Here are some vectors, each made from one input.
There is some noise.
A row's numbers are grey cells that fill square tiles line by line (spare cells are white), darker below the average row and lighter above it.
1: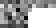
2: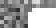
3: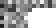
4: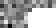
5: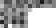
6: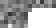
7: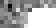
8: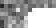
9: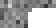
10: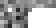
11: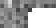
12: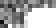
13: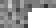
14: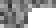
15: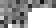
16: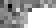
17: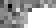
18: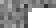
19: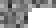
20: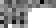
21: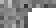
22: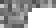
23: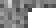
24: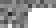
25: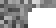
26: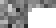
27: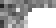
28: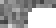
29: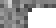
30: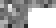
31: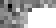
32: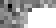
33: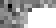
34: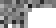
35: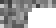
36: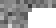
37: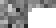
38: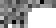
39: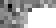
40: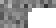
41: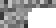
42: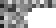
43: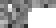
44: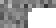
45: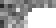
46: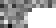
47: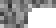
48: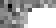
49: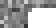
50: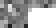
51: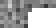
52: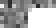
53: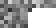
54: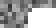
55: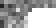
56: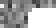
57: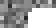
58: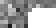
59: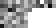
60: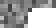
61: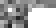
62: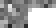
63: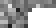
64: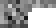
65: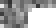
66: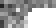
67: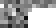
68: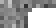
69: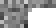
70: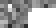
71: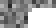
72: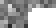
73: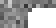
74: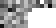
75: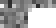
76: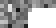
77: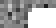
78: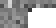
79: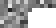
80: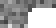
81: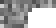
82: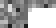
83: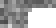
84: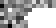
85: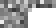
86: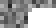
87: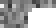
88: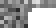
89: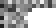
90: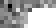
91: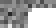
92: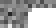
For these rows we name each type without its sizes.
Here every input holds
a node of a tree, together with either a fixed value, or four true/false values.
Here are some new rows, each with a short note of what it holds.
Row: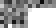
a node of a tree and four true/false values
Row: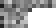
a node of a tree
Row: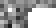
a node of a tree and four true/false values
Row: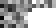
a node of a tree
